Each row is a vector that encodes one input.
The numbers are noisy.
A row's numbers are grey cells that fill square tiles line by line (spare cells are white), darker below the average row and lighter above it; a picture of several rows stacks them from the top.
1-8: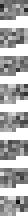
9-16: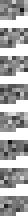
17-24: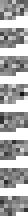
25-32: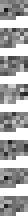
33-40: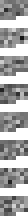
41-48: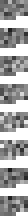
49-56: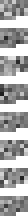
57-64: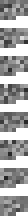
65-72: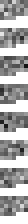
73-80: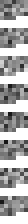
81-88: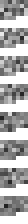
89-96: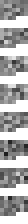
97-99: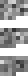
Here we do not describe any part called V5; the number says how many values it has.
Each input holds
one of 6 labels, together with either a point on a 4-point line, or a value of V5.
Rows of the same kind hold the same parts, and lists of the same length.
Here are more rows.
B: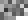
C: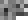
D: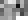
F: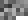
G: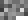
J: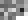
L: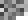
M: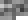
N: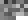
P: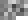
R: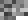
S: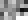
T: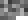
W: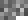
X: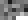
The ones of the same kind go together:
B, C, D, J, L, M, P, S
F, G, N, R, T, W, X

